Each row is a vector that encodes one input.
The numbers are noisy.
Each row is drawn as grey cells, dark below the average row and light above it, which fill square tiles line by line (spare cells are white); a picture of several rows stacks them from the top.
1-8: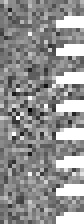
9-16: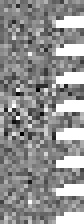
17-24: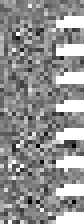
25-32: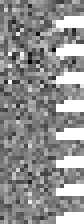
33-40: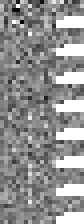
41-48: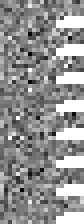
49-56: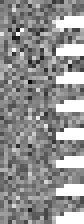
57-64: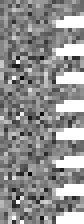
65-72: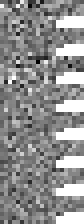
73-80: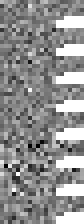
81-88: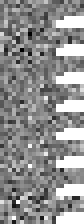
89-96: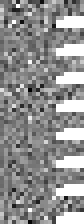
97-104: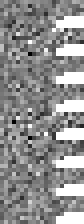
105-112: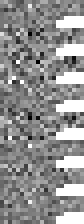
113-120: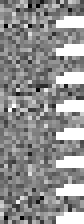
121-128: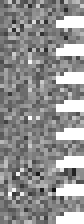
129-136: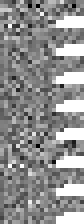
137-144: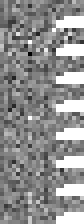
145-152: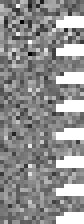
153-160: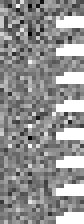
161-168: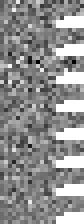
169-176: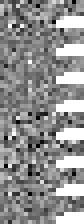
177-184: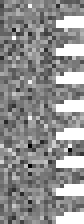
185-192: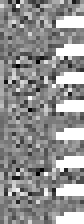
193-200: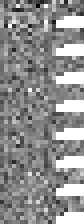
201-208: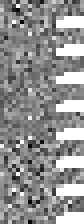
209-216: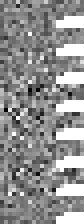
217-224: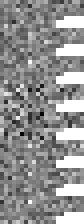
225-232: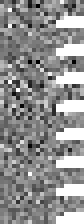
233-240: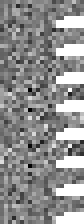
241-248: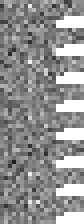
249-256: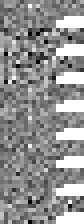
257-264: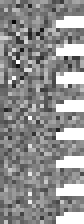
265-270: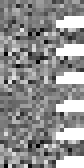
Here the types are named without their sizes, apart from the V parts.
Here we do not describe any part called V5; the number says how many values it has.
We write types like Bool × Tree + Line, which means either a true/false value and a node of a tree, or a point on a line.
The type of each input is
Bool × Label × Line × (Line × (Tree + Unit) + V5).
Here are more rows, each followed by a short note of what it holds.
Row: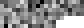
a label, a point on a line, a true/false value and a value of V5
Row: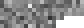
a label, a point on each of two lines, a node of a tree and a true/false value
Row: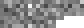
a label, a point on each of two lines and a true/false value
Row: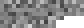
a label, a point on each of two lines and a true/false value
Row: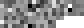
a label, a point on a line, a true/false value and a value of V5
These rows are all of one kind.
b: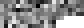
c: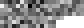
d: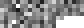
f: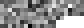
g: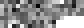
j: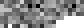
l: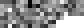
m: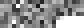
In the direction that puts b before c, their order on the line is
g, j, b, m, f, d, l, c.
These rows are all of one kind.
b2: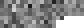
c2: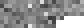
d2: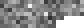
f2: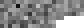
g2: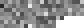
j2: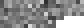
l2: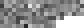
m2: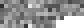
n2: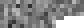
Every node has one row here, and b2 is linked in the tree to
j2 and l2.
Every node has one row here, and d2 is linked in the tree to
j2 and n2.
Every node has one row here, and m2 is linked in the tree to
c2.
